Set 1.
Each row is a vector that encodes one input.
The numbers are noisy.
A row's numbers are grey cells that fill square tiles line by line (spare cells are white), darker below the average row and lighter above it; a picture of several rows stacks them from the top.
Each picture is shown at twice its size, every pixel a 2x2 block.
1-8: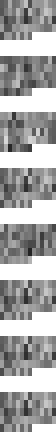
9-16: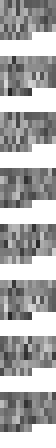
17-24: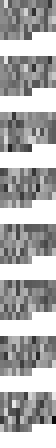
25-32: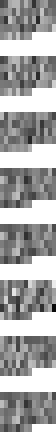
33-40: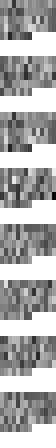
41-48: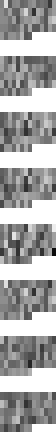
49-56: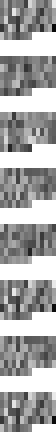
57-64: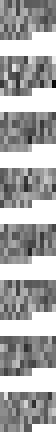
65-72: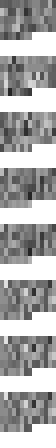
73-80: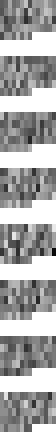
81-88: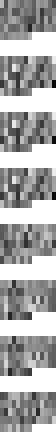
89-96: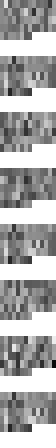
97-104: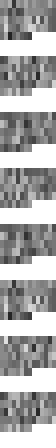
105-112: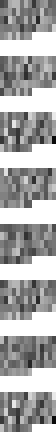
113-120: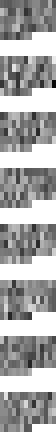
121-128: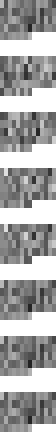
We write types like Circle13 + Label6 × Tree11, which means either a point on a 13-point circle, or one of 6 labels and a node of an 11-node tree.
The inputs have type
Label8.
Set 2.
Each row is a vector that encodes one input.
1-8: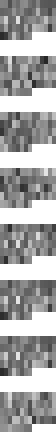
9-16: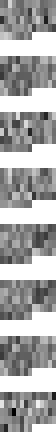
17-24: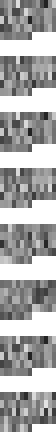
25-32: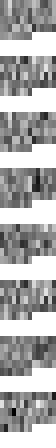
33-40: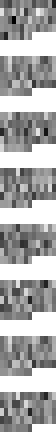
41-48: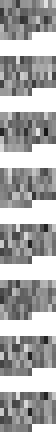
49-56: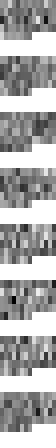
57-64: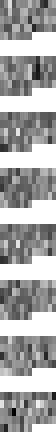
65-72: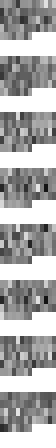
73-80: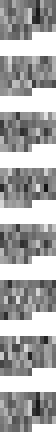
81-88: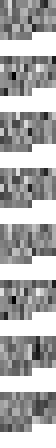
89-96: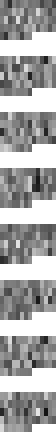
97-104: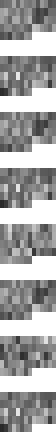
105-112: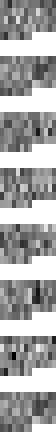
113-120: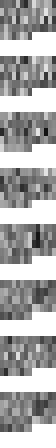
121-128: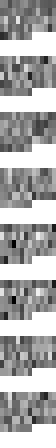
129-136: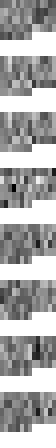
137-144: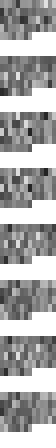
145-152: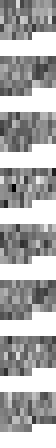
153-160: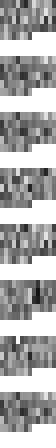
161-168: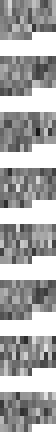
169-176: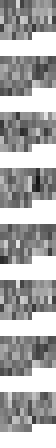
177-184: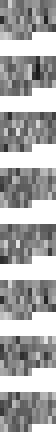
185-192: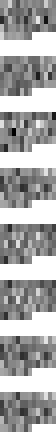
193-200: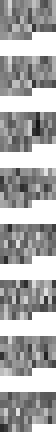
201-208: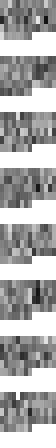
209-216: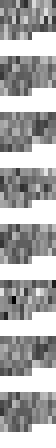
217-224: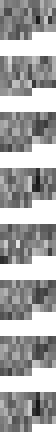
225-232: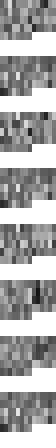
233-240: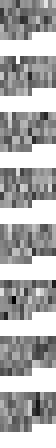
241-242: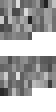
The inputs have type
Line16.
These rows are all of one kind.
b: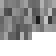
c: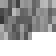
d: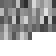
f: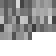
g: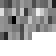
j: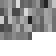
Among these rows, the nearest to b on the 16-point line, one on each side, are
c and g.
